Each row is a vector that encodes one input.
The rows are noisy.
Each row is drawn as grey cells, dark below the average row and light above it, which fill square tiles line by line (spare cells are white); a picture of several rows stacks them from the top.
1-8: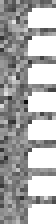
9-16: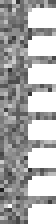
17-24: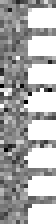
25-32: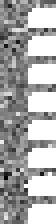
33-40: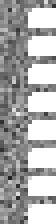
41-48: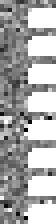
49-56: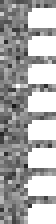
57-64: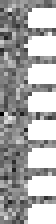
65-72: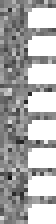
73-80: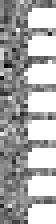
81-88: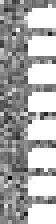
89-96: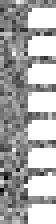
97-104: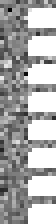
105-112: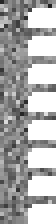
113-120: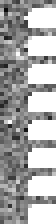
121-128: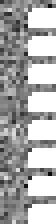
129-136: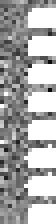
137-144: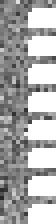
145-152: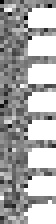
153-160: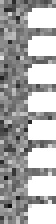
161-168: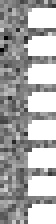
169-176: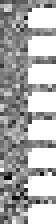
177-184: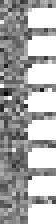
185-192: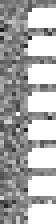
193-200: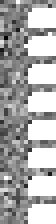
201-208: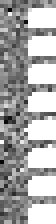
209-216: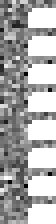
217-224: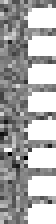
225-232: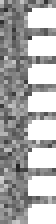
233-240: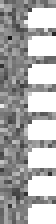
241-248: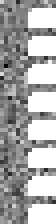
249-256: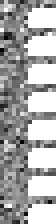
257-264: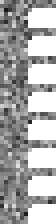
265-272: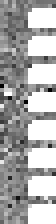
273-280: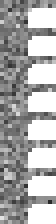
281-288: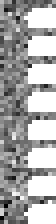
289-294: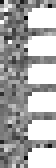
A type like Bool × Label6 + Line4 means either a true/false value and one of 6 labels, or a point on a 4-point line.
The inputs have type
(Bool × Bool × Bool + Circle8) × Circle8.
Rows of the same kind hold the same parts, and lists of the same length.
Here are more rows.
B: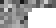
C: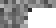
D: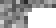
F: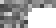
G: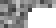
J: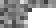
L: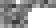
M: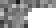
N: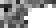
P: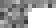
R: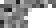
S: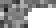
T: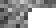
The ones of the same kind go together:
B, C, F, J, M, R, S, T
D, G, L, N, P

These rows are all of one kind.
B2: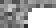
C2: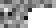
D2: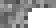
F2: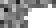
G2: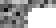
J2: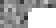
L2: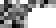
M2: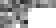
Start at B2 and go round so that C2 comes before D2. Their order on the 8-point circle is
B2, F2, J2, M2, G2, L2, C2, D2.
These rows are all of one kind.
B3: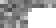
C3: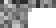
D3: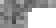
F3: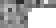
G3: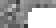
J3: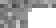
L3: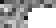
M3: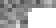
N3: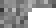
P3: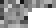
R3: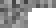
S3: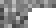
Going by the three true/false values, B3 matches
D3 and G3.
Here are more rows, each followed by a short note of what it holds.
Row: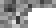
a point on each of two 8-point circles
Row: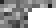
a point on each of two 8-point circles
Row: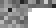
a point on each of two 8-point circles
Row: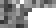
a point on each of two 8-point circles
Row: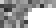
a point on an 8-point circle and three true/false values
